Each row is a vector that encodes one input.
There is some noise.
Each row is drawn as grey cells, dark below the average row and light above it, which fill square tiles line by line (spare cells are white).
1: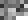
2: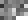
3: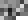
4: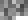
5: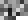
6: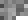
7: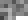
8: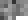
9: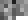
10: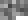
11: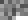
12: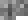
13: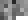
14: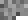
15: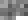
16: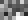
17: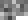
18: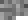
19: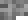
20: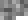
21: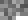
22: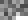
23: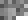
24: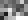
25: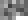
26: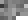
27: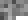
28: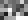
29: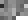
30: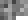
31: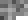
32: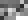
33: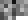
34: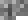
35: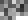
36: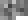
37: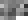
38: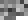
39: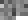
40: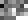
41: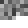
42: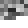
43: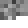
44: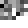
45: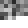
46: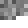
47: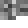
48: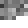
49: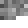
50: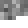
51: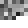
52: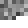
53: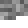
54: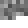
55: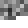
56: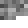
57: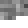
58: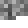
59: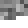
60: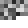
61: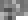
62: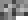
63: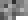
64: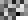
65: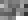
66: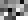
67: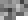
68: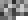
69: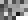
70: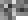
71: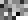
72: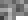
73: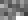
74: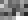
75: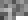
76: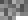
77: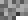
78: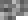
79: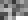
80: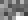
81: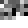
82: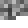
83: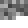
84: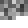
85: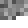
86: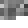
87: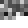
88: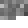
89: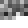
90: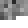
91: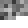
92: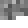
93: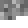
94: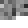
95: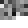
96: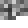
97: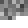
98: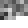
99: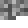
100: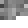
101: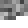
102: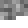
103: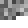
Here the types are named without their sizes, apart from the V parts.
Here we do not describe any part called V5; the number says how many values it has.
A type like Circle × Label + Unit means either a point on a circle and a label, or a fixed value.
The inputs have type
Bool × V5 + Line × Line × Line.
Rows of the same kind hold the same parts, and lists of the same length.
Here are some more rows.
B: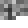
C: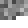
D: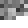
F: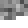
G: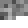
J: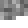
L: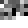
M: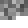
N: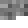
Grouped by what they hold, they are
B, F, J, L, M, N
C, D, G

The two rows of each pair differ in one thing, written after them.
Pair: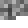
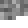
the true/false value
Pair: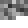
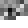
the value of V5
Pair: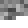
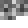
the value of V5
